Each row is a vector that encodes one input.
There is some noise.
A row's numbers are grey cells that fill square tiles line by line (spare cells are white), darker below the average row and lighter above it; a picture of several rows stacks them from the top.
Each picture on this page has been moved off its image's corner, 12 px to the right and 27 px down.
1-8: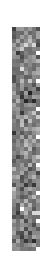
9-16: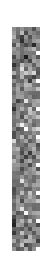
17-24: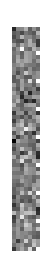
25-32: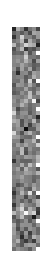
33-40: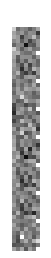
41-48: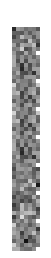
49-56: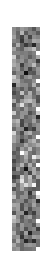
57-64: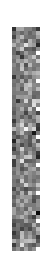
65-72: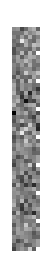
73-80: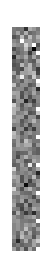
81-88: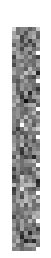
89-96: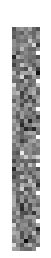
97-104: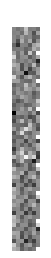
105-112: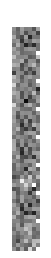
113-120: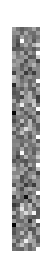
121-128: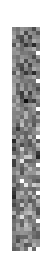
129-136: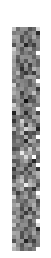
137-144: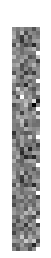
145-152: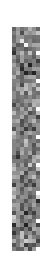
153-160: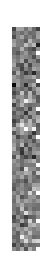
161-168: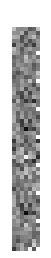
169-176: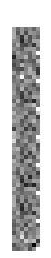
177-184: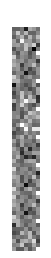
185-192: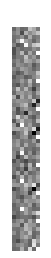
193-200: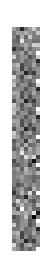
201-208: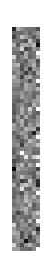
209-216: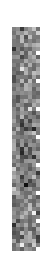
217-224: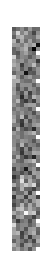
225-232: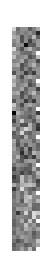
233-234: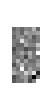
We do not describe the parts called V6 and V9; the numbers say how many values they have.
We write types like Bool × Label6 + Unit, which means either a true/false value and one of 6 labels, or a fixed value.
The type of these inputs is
Bool × V9 + Line3 × Line4 × (Line8 + V6).
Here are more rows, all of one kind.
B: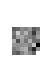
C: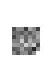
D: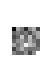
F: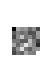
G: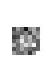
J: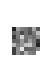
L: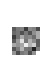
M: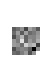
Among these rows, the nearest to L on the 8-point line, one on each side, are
C and G.
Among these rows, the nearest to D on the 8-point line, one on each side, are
F and G.
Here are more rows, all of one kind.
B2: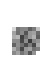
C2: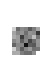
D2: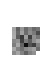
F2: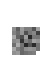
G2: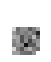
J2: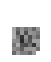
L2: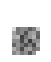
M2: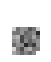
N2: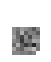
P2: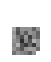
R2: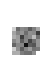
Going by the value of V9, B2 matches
J2 and L2.
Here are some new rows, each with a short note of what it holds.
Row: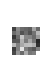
a point on a 3-point line, a point on a 4-point line and a point on an 8-point line
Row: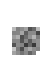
a true/false value and a value of V9
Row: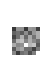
a point on a 3-point line, a point on a 4-point line and a point on an 8-point line
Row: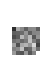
a point on a 3-point line, a point on a 4-point line and a point on an 8-point line
